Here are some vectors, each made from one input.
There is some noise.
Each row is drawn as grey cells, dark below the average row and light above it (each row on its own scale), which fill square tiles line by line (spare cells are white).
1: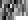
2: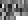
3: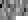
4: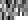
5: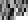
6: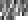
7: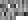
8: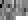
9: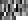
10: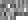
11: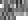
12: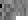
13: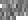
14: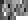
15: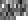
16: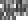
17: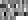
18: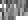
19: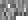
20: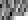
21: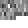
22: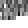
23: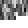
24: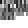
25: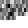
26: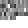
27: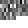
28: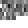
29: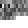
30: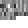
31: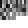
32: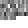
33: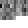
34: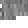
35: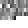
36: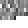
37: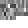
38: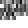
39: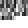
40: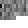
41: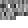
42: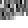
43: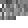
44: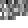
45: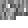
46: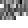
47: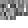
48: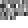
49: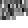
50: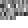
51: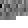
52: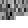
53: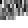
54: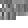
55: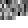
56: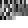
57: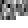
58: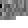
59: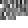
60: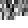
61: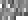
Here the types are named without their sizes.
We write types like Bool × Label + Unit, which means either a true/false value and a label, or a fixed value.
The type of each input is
(Bool × Bool × Bool + Unit) × Line.
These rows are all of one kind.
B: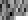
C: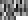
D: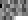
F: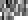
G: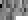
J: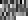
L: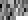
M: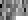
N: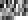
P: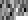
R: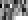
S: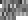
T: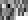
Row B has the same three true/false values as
L, P and T.
